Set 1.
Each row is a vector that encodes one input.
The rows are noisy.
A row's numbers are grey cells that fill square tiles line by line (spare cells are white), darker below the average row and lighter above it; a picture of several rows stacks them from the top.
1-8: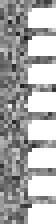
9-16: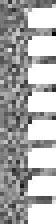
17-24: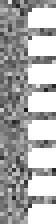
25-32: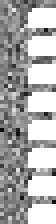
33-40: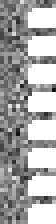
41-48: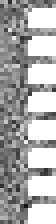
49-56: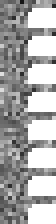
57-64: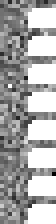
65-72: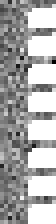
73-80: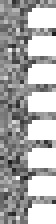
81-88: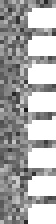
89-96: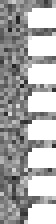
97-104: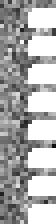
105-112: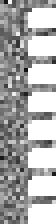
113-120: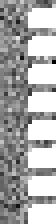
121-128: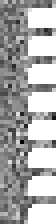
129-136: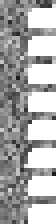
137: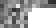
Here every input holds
a point on a 7-point line and a true/false value.
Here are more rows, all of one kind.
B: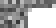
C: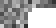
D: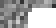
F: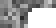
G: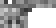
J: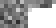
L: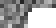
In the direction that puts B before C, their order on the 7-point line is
G, J, B, F, L, D, C.
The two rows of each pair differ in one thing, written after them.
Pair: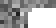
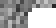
the true/false value
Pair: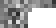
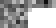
the place on the 7-point line
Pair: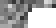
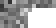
the true/false value
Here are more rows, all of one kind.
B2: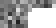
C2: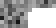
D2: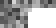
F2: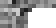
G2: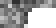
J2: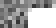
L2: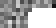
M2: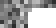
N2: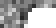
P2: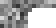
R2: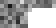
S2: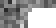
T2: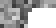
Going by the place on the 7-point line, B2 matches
F2 and J2.
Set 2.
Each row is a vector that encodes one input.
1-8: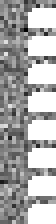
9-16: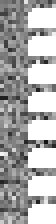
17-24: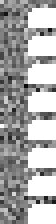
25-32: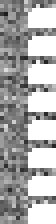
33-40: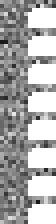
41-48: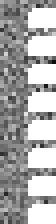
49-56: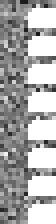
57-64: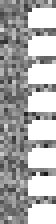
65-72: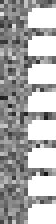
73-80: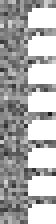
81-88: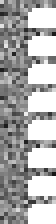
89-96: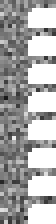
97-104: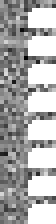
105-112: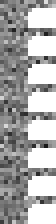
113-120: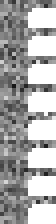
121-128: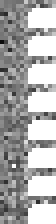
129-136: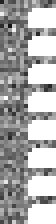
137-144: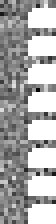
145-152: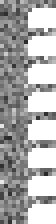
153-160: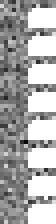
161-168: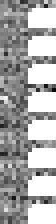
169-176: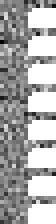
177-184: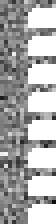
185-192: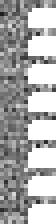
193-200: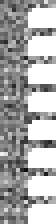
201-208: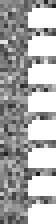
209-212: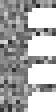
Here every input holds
a point on each of two 7-point lines and a true/false value.
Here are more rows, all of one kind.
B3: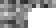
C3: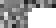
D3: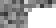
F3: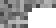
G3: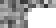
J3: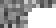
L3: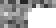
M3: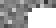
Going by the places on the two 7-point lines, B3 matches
C3 and L3.
